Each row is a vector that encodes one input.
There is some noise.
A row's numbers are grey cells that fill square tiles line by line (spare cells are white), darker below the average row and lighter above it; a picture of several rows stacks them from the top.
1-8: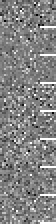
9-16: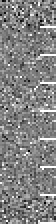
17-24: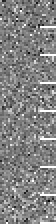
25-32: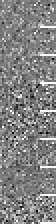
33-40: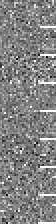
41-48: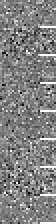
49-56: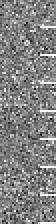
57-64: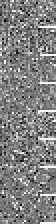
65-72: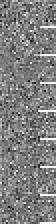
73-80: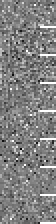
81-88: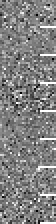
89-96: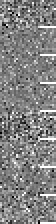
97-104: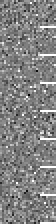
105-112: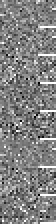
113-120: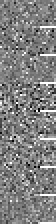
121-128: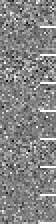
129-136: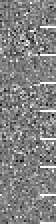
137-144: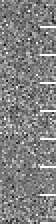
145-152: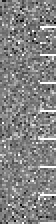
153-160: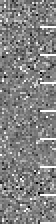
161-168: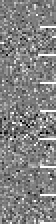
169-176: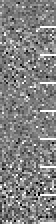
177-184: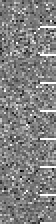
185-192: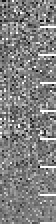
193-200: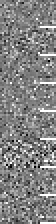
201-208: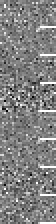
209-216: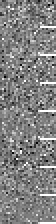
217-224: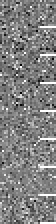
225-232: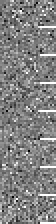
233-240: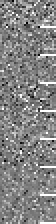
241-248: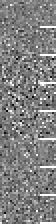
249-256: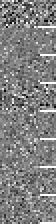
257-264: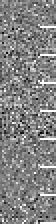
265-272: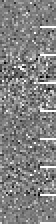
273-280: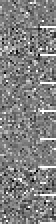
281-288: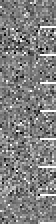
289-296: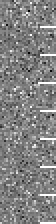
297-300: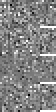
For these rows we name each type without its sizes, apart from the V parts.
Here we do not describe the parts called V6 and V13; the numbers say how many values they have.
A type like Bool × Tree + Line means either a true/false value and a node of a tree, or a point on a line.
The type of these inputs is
((Bool × Bool × Bool + Unit) × Line + V13) × V6.
